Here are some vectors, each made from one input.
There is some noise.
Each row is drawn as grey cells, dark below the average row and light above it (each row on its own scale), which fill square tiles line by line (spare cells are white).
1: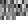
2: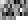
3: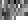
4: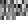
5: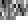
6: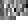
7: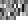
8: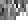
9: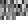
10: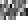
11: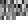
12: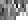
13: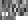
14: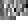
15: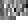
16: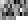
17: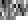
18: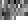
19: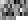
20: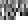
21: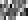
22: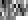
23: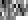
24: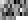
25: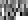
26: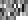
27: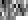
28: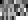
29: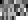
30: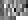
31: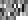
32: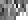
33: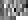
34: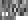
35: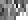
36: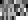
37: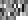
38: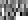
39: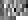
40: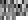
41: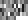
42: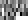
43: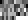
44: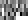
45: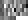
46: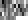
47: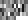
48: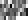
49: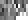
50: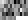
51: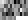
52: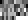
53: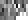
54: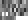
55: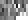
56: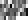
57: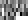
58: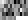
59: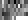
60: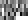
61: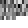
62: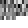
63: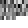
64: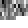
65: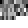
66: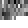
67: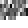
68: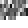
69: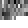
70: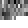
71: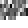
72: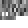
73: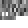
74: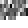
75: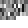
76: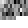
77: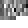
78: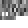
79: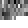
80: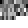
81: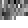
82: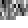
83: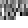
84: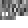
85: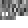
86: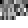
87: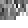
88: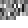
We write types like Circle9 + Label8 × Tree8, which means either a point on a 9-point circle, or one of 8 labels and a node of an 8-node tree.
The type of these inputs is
Circle11.
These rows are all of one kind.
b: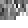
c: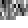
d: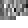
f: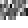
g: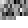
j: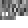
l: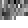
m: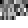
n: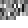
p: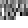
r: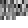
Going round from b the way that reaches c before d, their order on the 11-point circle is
b, l, g, f, p, j, c, r, m, d, n.
